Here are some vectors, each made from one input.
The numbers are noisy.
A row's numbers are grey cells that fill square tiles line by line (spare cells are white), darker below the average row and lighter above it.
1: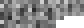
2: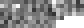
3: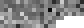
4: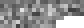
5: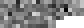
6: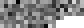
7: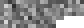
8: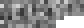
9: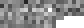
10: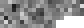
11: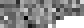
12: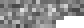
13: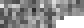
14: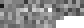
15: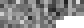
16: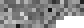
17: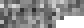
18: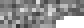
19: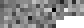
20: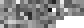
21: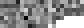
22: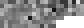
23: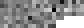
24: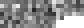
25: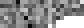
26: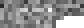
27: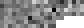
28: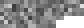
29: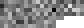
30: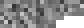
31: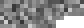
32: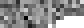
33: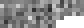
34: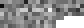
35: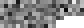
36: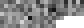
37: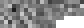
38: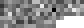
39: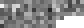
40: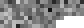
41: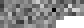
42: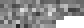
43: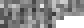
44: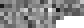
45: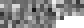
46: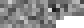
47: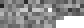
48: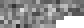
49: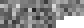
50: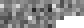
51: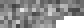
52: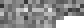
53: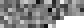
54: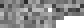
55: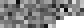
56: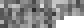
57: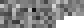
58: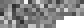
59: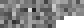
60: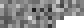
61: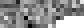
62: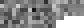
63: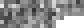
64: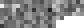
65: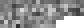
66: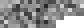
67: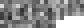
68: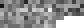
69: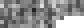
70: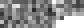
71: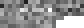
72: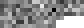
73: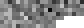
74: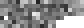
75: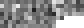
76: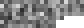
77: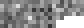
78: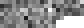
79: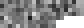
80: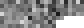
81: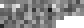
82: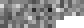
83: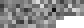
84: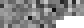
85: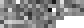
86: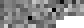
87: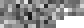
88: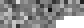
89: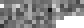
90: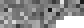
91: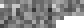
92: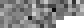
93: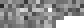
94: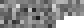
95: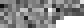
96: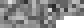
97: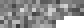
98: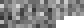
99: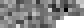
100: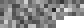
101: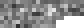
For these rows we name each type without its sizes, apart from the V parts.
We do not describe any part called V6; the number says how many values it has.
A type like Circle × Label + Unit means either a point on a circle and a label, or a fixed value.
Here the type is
Line × (Tree + Unit) + V6.
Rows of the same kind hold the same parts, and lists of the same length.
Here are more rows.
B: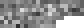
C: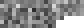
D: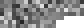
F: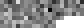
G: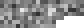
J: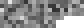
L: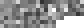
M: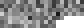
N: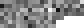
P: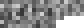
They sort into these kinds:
B, G, L, N
C, P
D, F, J, M

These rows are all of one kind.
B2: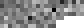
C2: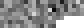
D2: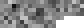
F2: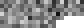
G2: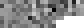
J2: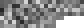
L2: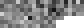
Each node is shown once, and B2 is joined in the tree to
G2 and J2.
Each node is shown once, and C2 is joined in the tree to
D2 and G2.
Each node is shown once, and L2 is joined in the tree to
F2 and G2.
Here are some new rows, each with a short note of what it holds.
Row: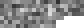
a point on a line
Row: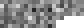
a value of V6
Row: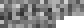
a value of V6
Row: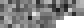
a point on a line and a node of a tree
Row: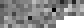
a point on a line and a node of a tree
